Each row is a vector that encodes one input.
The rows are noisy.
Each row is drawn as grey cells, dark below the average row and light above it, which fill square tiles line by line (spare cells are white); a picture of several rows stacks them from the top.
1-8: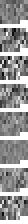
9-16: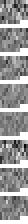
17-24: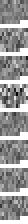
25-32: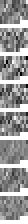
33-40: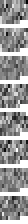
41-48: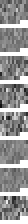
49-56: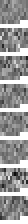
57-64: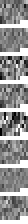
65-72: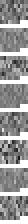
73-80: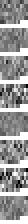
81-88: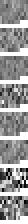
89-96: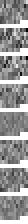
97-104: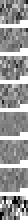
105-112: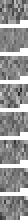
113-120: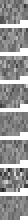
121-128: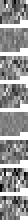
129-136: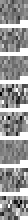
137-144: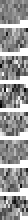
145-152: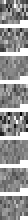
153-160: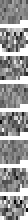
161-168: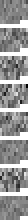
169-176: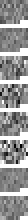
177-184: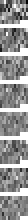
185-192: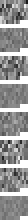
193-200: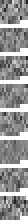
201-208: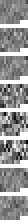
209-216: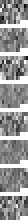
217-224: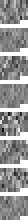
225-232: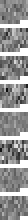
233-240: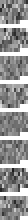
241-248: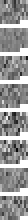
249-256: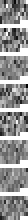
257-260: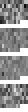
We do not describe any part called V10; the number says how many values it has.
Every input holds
a list of up to two items, each a true/false value and a value of V10.
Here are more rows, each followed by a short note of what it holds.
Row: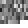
a list of two items
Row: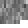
a list of two items
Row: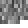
a list of two items
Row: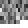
the empty list
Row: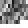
the empty list
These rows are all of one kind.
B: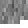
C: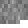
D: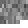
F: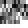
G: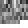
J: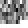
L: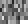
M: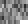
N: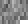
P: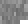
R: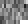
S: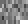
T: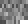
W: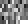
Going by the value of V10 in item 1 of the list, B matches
P, S and T.
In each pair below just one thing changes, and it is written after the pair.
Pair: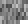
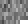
the value of V10 in item 2 of the list
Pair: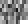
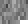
the value of V10 in item 1 of the list
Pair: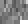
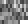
the value of V10 in item 1 of the list
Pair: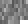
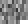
the value of V10 in item 2 of the list
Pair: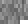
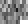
the value of V10 in item 2 of the list
